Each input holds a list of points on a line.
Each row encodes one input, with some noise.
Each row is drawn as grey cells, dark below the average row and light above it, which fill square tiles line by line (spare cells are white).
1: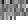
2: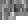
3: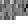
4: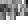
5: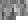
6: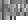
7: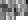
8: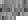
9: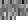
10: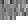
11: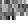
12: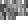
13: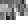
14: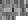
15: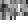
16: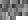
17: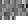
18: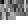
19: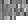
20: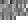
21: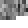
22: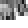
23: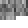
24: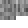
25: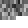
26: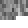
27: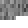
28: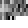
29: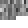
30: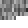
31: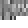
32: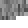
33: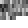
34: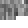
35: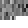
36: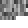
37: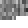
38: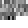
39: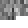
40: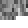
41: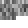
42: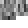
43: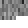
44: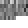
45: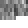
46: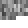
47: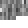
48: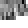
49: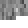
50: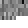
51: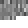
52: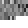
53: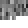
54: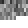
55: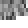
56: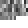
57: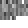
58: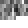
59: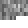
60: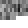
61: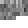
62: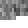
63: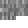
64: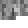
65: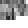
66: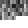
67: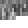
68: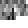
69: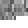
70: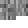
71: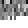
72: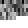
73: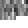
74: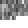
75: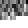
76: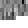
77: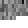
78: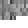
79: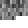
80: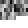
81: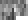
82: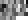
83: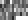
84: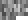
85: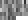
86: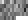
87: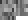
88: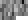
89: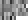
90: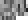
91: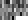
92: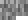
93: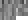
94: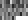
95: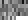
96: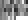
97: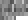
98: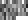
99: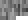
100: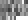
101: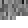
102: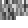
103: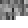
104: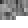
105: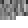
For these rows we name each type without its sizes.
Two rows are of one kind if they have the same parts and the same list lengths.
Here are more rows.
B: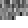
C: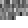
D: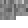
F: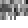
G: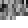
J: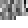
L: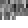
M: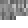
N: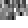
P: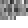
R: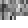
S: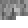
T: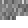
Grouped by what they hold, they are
B, C, N
D, F, J, L, P, T
G, M, R, S

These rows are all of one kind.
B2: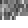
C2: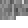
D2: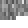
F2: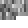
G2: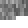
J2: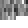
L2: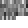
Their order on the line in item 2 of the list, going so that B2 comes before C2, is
G2, L2, B2, C2, J2, F2, D2.
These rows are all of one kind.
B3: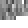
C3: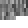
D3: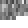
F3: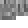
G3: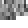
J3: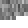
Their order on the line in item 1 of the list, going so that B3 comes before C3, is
B3, D3, G3, J3, F3, C3.
